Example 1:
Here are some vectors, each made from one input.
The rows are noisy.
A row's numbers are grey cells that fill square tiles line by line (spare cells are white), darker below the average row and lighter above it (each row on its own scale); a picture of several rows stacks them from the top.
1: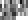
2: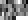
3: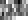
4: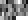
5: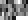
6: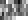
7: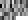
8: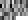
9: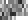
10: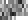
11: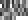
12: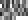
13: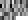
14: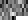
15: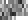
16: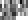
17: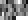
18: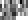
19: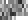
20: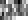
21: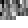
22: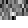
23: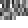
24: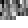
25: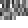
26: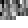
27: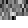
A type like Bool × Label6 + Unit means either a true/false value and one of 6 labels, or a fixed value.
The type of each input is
Bool × Bool × Bool.
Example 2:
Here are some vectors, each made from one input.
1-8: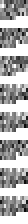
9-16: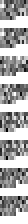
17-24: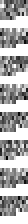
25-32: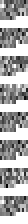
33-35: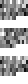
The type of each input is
Label5.
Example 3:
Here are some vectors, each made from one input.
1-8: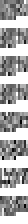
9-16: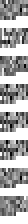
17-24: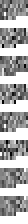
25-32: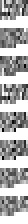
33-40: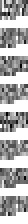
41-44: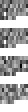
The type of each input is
Label9.
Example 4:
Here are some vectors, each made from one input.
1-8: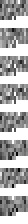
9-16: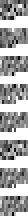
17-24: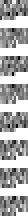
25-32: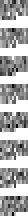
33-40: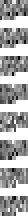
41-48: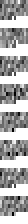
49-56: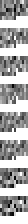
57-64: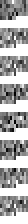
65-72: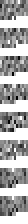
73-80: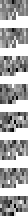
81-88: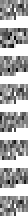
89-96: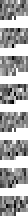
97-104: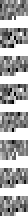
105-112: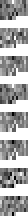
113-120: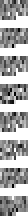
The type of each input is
Bool × Bool × Bool + Unit.
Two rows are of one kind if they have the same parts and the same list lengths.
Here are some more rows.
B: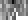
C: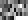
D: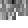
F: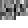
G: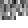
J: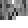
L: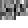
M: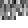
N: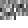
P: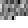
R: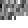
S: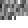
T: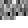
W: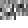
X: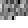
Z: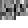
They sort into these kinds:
B, C, D, G, J, M, N, P, R, S, T, W, X
F, L, Z

